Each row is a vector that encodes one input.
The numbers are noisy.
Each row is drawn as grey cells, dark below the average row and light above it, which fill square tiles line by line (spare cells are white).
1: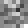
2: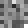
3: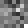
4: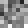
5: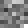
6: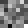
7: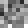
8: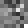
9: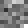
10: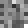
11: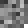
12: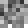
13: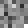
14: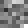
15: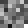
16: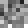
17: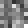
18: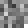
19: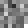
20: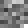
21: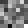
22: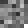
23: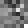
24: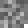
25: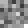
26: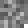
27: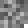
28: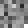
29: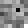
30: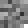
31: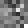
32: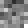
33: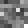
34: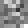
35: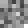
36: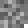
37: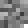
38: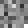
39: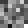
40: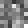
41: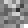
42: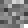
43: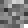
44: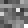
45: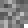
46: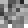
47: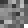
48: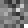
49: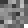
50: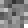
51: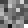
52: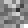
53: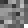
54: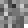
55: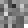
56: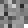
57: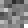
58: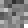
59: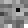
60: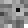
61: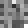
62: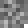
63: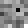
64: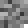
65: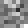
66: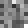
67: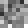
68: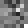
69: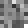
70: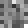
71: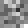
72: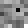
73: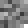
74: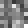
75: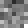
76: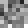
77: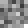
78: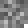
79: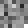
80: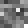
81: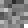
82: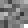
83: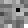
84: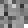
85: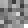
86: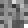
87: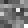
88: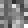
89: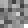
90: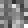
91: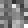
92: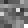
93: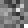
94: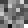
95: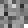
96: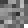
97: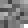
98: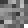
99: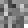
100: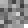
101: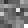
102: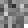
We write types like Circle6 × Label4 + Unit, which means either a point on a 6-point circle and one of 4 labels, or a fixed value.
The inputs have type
Bool × Bool × Bool × Bool.
